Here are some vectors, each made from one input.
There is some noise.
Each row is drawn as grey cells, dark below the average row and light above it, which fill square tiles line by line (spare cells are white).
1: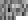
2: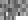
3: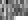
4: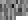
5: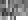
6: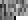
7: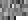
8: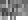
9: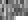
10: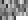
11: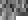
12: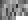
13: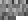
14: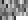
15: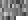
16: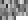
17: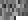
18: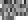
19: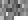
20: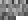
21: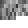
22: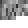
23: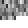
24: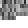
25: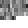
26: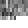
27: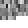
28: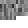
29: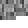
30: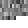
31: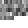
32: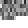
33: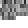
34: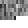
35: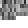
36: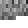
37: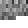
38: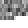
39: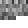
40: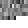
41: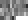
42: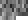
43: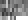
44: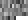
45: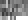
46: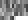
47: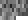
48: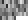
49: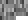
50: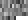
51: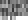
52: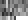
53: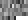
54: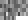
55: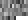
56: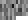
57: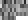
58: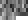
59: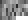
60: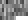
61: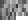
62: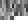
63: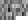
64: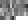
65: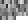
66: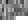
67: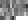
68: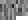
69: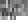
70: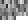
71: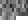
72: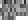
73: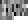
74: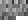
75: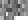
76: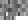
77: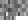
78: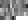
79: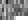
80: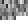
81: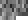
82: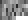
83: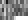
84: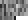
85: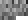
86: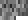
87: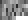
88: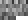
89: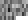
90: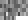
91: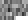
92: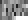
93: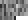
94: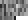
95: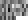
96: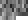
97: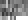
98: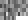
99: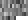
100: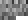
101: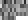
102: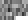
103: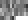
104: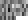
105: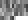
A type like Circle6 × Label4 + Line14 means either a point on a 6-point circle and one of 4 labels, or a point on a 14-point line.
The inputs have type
Label12.
